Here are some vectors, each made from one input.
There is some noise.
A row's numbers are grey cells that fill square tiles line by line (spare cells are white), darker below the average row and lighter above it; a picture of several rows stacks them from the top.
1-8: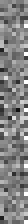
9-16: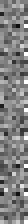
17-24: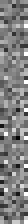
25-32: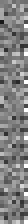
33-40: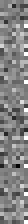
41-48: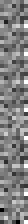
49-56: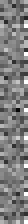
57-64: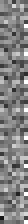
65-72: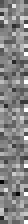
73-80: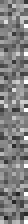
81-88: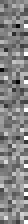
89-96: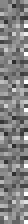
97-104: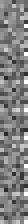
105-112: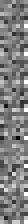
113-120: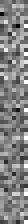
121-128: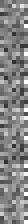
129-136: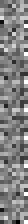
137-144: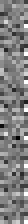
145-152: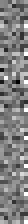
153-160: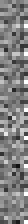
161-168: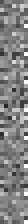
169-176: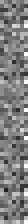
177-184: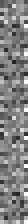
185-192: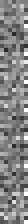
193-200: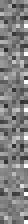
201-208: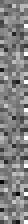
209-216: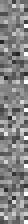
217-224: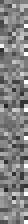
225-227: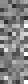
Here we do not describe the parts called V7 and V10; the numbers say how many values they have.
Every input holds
either a point on an 8-point line and a value of V7, or a true/false value and a value of V10.
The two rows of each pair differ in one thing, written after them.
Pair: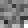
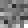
the true/false value
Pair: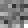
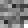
the true/false value
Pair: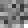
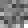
the value of V10
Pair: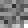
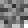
the true/false value
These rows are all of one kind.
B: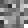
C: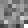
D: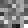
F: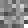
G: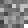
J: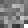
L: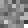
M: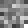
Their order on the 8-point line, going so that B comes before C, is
B, D, M, F, J, G, C, L.
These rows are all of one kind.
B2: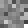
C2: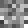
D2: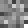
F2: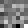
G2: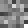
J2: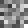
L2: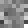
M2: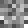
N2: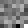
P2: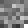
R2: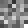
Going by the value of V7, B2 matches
D2, G2 and R2.
